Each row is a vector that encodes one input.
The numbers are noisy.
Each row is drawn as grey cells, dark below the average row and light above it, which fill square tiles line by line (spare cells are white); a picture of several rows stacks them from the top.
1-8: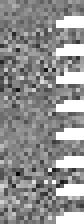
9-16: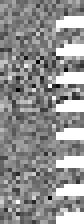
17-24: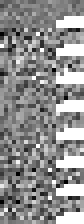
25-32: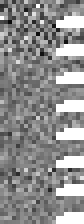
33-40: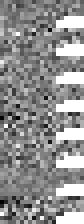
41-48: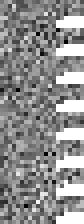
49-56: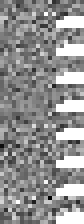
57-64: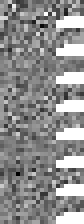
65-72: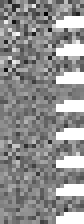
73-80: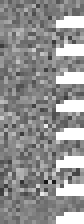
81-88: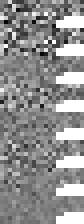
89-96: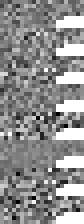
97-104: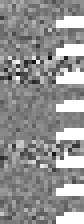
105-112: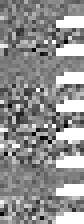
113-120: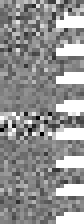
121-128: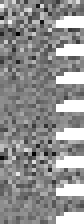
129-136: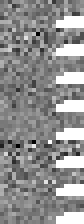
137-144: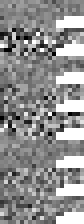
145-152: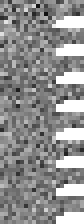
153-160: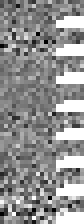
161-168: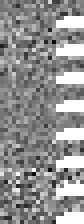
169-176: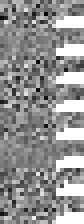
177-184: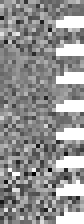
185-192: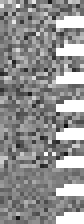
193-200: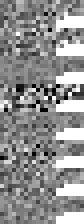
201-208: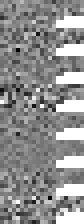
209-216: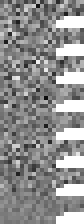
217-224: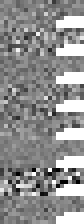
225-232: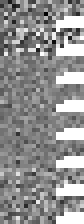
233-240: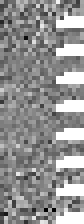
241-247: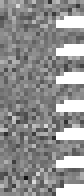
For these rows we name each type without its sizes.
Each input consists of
a point on a line, together with either a point on a line, or four true/false values.
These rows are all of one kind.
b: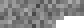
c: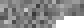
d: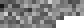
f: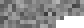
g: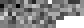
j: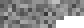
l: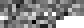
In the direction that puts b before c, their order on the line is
j, d, f, l, g, b, c.
